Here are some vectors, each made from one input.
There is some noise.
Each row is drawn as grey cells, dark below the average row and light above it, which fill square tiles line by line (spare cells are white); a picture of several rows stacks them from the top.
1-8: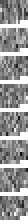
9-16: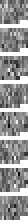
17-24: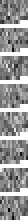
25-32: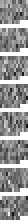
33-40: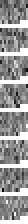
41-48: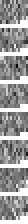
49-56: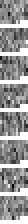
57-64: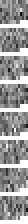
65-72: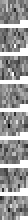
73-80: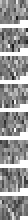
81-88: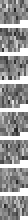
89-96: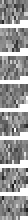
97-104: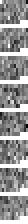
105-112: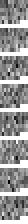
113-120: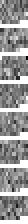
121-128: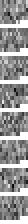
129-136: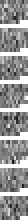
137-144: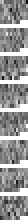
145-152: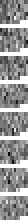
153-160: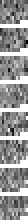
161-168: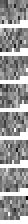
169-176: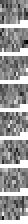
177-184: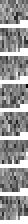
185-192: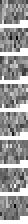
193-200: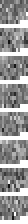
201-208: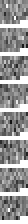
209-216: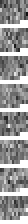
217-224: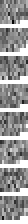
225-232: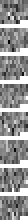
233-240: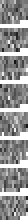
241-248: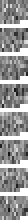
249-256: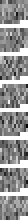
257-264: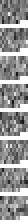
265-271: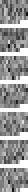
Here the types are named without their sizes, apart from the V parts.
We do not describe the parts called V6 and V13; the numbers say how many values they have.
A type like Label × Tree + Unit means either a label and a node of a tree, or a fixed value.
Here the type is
(Circle + V13) × (Line + V6).
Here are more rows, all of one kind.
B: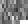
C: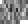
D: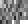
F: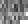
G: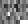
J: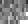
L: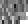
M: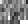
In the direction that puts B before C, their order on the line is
J, F, L, G, B, D, C, M.
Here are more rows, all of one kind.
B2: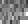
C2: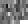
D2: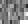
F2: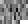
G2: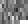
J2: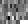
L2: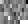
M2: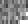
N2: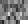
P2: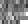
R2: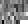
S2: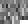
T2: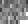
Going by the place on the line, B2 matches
D2 and P2.
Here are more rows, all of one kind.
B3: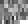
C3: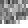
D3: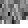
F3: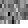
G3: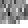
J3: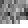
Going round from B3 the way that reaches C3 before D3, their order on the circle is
B3, C3, J3, G3, F3, D3.
